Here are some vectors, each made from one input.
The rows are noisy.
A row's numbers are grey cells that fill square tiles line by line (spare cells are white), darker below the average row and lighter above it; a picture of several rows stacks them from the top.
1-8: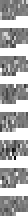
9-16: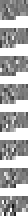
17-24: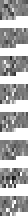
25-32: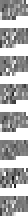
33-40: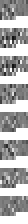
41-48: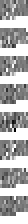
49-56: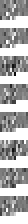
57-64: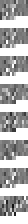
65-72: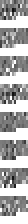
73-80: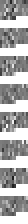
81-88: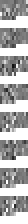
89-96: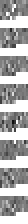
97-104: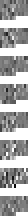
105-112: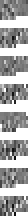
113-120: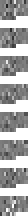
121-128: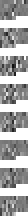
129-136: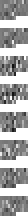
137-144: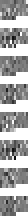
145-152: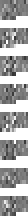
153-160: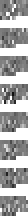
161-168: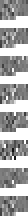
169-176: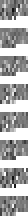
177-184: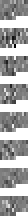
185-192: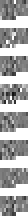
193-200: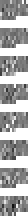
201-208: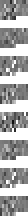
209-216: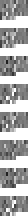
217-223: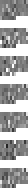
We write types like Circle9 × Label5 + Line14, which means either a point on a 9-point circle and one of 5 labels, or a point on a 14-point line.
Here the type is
List2(Bool × Line9) + Tree7.
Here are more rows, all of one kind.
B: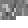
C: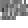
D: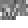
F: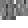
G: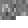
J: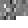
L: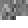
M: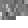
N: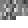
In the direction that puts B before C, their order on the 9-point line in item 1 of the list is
N, F, J, L, G, B, M, D, C.
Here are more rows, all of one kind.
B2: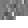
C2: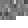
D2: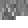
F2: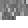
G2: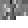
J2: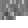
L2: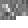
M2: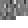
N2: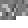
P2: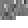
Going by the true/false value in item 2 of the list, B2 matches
D2, F2, N2 and P2.
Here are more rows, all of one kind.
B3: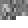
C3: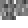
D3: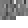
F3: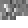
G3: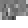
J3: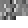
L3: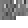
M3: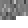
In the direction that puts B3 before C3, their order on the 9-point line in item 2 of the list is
J3, F3, B3, G3, C3, M3, D3, L3.
